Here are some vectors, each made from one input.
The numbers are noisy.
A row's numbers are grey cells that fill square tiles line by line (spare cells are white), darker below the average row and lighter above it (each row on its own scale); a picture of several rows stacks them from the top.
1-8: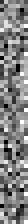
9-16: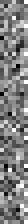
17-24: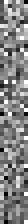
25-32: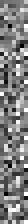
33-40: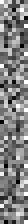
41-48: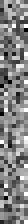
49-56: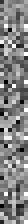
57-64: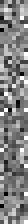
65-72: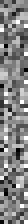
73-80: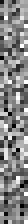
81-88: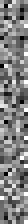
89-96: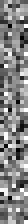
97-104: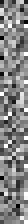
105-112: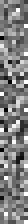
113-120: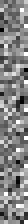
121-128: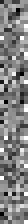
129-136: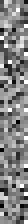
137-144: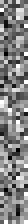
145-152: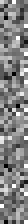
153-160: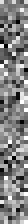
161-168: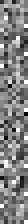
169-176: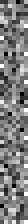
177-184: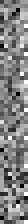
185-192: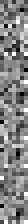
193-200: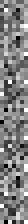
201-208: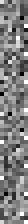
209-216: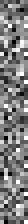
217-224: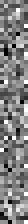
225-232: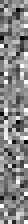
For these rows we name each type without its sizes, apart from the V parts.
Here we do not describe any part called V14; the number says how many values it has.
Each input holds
a label, together with either a fixed value, or a label and a value of V14.
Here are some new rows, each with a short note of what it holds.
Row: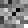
two labels and a value of V14
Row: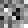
two labels and a value of V14
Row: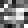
two labels and a value of V14
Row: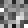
a label
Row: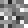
two labels and a value of V14
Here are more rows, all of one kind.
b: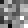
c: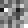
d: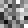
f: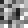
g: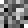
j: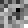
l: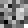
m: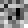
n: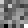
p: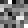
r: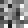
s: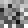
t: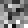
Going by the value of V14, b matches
c, g, m and s.
